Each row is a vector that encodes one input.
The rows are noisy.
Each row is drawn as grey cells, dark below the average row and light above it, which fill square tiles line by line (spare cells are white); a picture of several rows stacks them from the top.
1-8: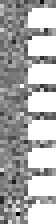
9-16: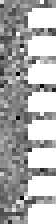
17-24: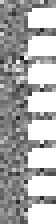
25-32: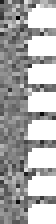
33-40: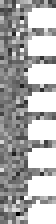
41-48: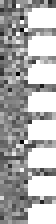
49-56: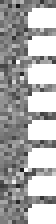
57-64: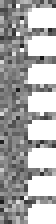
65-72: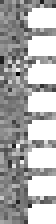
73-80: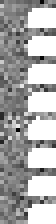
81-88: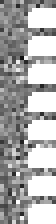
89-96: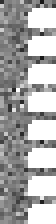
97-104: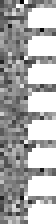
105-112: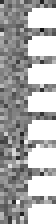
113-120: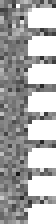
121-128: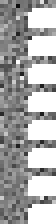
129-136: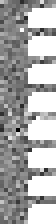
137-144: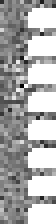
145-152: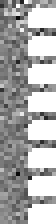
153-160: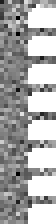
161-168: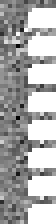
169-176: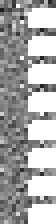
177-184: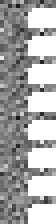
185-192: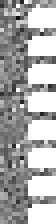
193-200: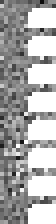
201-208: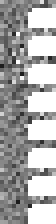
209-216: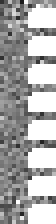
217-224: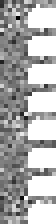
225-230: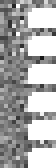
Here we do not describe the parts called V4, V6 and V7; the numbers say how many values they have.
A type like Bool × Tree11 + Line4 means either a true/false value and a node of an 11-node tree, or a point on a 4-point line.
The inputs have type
Bool × (Line8 + Line9) × V4 × V6 + Line5 + V7.
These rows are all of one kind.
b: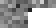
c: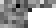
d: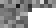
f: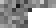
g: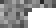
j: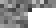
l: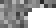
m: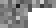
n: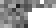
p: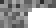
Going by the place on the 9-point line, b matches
f and l.
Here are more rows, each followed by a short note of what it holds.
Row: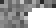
a point on a 9-point line, a true/false value, a value of V4 and a value of V6
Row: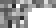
a point on a 5-point line
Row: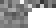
a point on an 8-point line, a true/false value, a value of V4 and a value of V6
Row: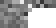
a point on an 8-point line, a true/false value, a value of V4 and a value of V6
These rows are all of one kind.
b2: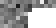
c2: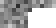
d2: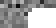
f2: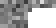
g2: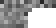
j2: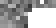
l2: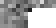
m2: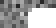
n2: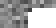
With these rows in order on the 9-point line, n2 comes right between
c2 and l2.
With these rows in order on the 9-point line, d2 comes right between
f2 and m2.
